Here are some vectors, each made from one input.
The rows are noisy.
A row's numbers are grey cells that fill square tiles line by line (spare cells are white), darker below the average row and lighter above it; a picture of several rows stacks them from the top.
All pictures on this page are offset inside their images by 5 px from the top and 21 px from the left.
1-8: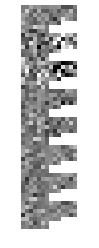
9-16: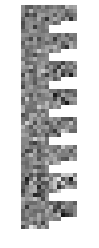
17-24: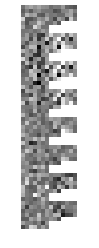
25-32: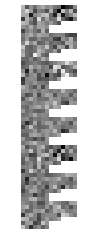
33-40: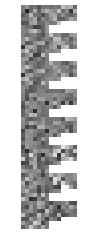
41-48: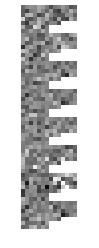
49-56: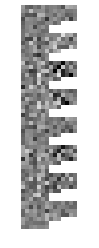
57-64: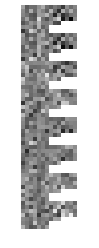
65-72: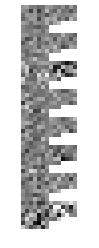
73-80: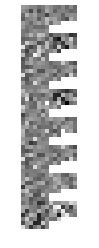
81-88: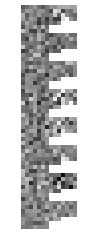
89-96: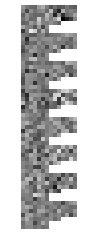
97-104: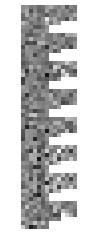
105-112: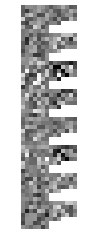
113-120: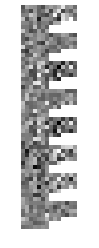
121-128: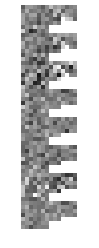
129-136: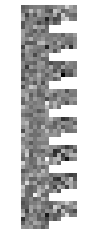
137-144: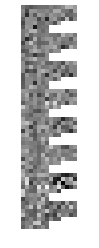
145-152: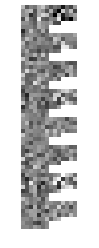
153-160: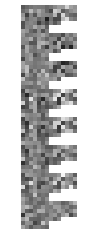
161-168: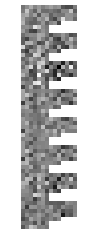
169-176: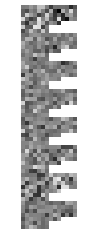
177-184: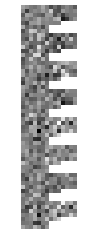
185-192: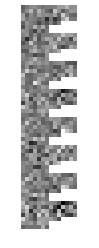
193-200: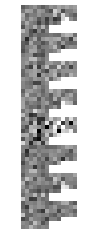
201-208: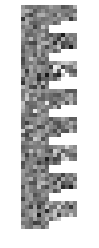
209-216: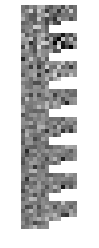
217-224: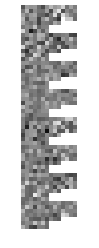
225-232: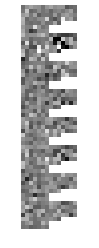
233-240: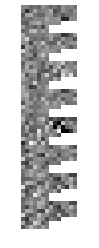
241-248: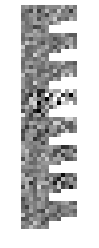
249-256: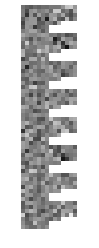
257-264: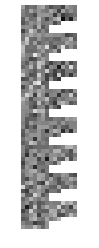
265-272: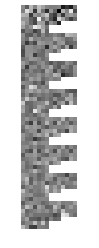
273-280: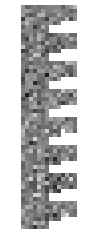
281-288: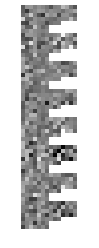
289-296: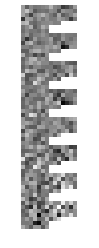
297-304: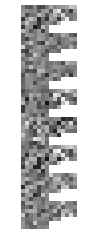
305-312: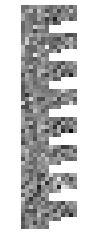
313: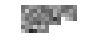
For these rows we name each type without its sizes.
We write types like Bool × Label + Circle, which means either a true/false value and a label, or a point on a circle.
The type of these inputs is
Circle × (Tree × Tree + Unit).
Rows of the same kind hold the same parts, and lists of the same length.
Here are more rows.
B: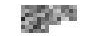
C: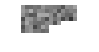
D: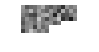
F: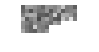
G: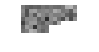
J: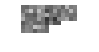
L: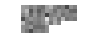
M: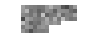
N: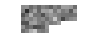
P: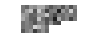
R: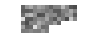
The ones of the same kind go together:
B, C, D, G, L, M, N
F, J, P, R

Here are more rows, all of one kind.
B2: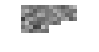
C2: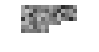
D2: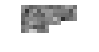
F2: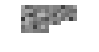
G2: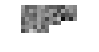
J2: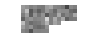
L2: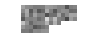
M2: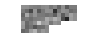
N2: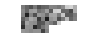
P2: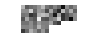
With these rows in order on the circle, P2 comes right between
F2 and N2.
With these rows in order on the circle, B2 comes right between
C2 and F2.
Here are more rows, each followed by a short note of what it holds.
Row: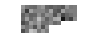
a point on a circle and a node of each of two trees
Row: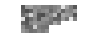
a point on a circle
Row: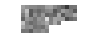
a point on a circle and a node of each of two trees
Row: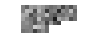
a point on a circle
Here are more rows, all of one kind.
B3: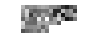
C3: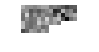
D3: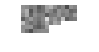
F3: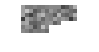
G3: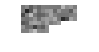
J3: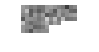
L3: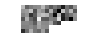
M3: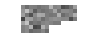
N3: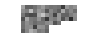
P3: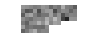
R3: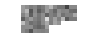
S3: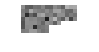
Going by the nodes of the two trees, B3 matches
C3 and P3.
